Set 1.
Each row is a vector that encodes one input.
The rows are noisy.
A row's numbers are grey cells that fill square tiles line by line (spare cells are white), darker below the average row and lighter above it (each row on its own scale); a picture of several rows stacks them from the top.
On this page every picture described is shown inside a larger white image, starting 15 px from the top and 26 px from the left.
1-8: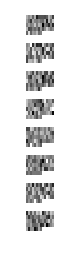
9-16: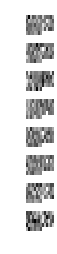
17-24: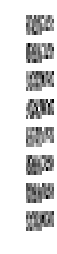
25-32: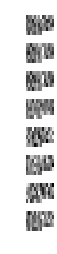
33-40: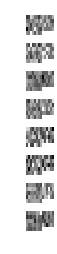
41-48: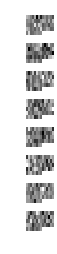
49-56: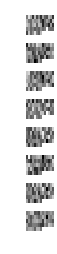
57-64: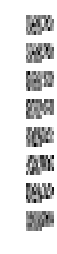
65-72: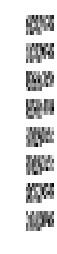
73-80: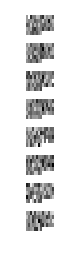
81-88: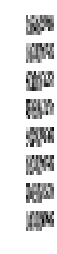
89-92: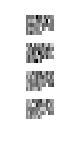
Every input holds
a point on an 8-point circle and a point on a 9-point circle.
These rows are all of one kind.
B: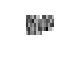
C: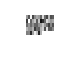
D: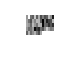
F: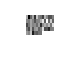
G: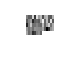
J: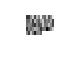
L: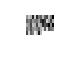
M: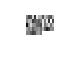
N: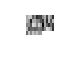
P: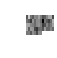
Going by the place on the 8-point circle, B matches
D and N.
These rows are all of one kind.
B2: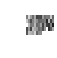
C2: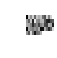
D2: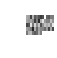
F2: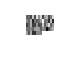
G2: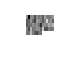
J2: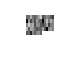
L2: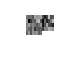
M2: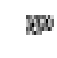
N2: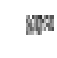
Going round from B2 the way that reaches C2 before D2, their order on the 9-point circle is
B2, C2, L2, F2, J2, G2, N2, D2, M2.
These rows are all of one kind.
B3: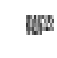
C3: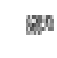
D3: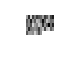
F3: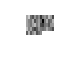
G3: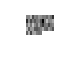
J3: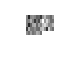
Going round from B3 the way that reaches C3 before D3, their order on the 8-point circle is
B3, J3, C3, D3, G3, F3.
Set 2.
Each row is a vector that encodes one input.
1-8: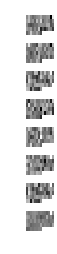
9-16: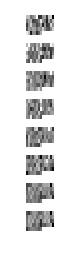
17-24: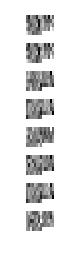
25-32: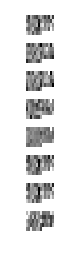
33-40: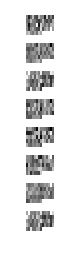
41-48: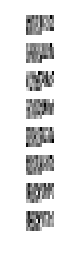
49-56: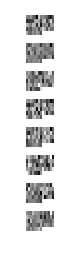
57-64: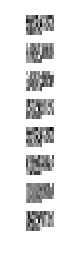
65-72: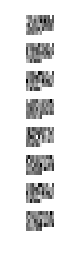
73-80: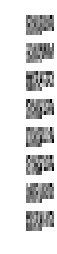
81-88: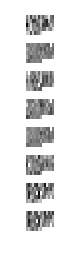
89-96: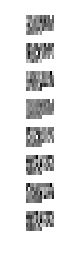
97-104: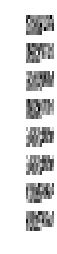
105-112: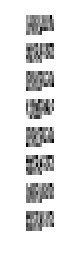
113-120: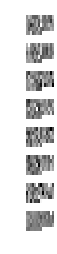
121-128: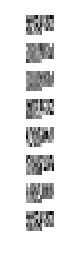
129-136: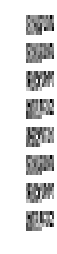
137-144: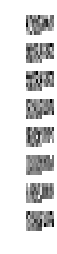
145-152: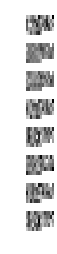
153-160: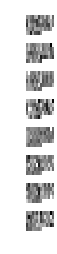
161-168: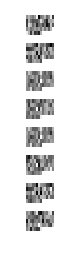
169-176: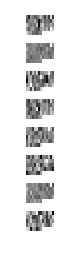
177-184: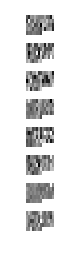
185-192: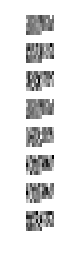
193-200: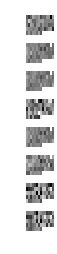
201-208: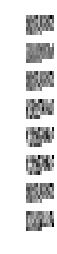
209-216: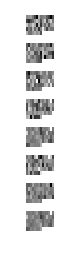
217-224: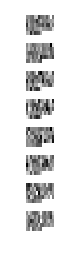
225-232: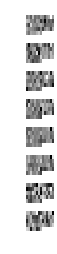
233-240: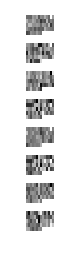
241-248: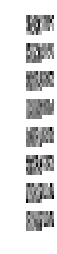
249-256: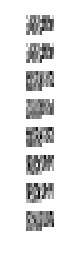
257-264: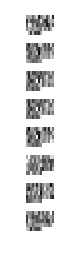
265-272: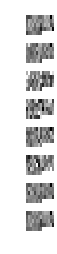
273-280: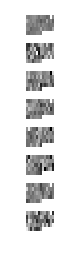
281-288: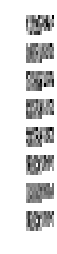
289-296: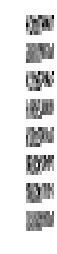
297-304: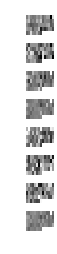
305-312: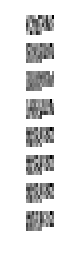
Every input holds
one of 5 labels, together with either a point on an 18-point circle, or a fixed value.
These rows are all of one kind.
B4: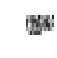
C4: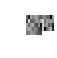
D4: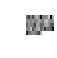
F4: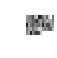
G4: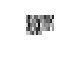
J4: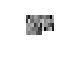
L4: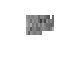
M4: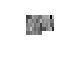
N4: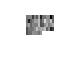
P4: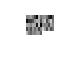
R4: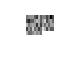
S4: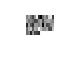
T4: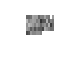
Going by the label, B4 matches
F4 and S4.
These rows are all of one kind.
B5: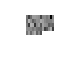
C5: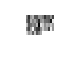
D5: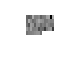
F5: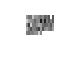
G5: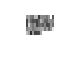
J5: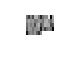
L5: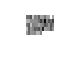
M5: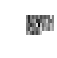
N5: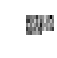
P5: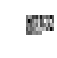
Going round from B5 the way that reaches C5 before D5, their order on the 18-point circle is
B5, C5, G5, M5, P5, J5, N5, L5, D5, F5.
